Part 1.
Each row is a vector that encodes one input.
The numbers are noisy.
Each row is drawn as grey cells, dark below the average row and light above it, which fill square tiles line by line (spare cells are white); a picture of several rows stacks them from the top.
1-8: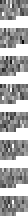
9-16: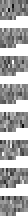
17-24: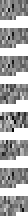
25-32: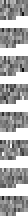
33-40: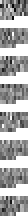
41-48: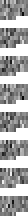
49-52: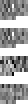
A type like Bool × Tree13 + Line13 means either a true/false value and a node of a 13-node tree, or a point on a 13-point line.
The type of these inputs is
Bool × Bool × Bool + Unit.
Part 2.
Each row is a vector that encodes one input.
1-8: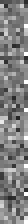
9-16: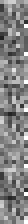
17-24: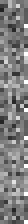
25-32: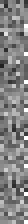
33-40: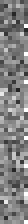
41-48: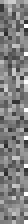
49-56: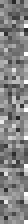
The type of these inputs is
Bool × Bool × Bool × Bool.
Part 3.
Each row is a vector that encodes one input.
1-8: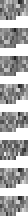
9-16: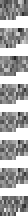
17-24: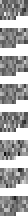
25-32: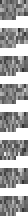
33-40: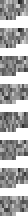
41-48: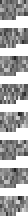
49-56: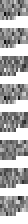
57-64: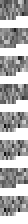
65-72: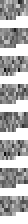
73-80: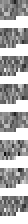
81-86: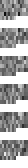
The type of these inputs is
Bool × Bool × Bool.
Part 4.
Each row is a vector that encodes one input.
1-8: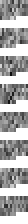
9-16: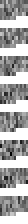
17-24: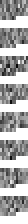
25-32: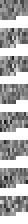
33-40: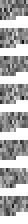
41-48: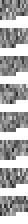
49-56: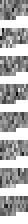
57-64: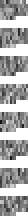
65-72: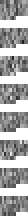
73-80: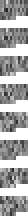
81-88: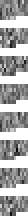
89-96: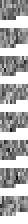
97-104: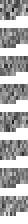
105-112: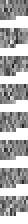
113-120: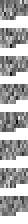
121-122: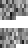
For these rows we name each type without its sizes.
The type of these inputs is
Circle.
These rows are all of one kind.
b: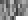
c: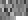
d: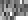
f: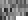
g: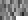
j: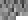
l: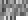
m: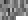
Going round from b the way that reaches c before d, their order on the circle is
b, m, j, c, f, g, l, d.
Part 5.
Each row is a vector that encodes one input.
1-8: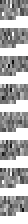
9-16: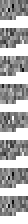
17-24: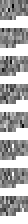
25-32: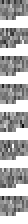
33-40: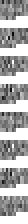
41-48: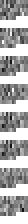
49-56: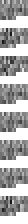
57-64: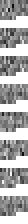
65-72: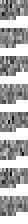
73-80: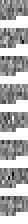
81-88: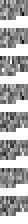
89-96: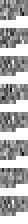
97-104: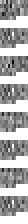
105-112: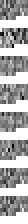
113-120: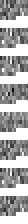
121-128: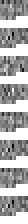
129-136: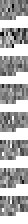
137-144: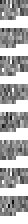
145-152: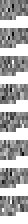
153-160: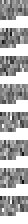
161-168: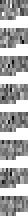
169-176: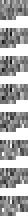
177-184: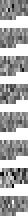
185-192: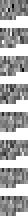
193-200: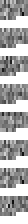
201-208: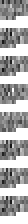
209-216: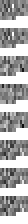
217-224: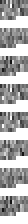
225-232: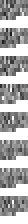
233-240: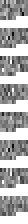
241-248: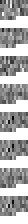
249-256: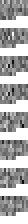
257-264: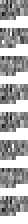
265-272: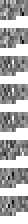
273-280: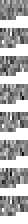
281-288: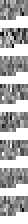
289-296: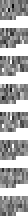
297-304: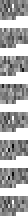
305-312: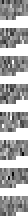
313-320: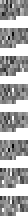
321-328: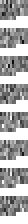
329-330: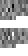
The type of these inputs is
Bool × Bool × Bool + Unit.
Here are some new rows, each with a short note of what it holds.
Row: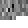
three true/false values
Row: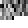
a fixed value
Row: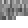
three true/false values
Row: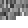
three true/false values
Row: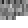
three true/false values
